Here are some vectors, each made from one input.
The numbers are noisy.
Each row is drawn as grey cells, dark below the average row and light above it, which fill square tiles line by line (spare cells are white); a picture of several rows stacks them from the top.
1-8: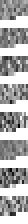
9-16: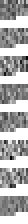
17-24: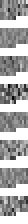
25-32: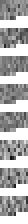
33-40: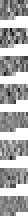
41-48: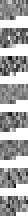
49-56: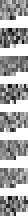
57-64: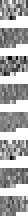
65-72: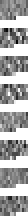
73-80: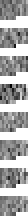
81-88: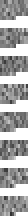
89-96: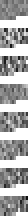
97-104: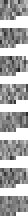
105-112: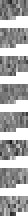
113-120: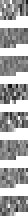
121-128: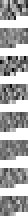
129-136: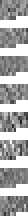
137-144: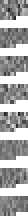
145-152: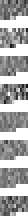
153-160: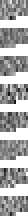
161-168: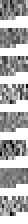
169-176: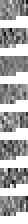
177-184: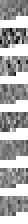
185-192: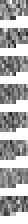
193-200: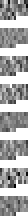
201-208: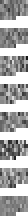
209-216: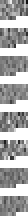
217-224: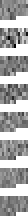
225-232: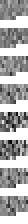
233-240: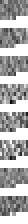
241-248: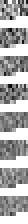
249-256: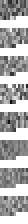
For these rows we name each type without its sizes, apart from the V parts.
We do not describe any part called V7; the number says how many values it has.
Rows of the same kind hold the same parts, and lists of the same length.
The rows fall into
2 kinds.
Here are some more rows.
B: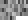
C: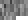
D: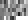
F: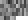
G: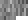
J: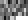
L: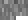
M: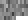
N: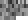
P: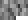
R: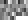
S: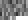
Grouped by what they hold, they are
B, M, N
C, D, F, G, J, L, P, R, S

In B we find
a true/false value and a value of V7.
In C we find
a node of a tree and a true/false value.
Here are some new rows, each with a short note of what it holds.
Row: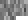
a true/false value and a value of V7
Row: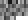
a true/false value and a value of V7
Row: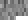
a true/false value and a value of V7
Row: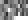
a true/false value and a value of V7
